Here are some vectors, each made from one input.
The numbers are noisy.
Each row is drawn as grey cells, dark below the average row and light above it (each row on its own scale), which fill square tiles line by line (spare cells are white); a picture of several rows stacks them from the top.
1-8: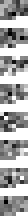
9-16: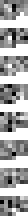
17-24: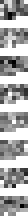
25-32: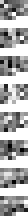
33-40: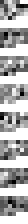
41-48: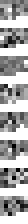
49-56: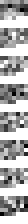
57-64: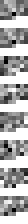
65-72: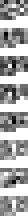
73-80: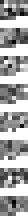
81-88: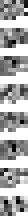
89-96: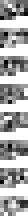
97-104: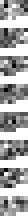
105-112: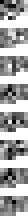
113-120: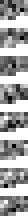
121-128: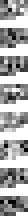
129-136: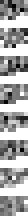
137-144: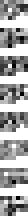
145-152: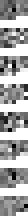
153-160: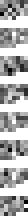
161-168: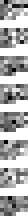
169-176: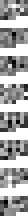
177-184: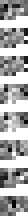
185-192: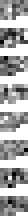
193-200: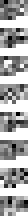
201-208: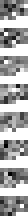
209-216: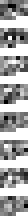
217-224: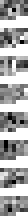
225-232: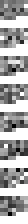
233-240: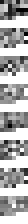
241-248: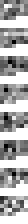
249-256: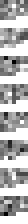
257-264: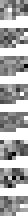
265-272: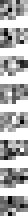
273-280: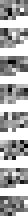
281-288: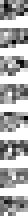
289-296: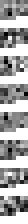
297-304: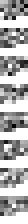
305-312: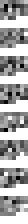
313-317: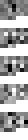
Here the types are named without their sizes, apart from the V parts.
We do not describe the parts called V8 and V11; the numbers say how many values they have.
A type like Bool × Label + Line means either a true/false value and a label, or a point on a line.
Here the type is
(Bool × Bool × Bool × Bool × Bool + V8) × V11 + Line.
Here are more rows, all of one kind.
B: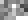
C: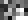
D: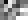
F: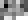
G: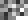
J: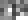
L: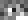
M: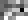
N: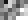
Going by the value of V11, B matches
G and L.
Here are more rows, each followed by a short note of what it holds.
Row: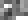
a value of V8 and a value of V11
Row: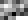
a value of V8 and a value of V11
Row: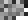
a point on a line
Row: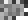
a point on a line
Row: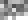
five true/false values and a value of V11
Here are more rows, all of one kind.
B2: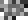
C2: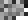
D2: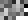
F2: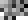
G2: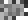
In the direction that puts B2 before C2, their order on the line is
F2, B2, G2, C2, D2.
